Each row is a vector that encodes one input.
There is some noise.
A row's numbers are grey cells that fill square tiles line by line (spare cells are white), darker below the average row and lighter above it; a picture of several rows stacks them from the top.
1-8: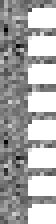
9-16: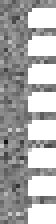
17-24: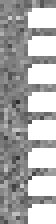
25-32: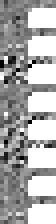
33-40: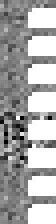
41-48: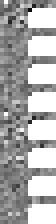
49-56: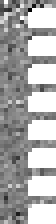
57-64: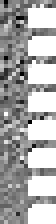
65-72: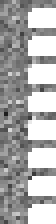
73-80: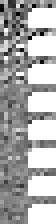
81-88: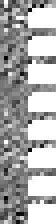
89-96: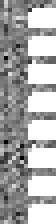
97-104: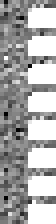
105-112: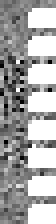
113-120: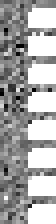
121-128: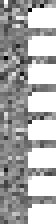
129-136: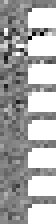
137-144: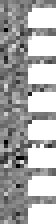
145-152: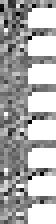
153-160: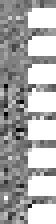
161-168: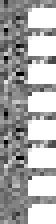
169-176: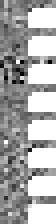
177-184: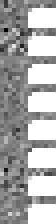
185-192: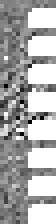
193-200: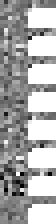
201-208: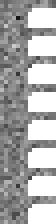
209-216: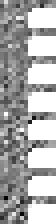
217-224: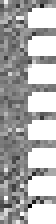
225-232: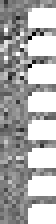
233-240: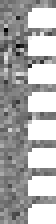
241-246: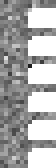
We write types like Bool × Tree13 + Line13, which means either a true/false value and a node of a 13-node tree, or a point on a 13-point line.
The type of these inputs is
Circle9 + Unit.
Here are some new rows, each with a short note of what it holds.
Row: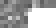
a point on a 9-point circle
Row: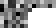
a fixed value
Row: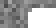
a point on a 9-point circle
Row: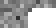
a point on a 9-point circle
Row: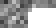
a point on a 9-point circle
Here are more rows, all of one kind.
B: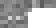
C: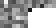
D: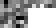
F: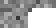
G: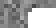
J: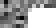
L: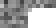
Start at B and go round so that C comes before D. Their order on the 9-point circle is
B, C, F, D, G, J, L.
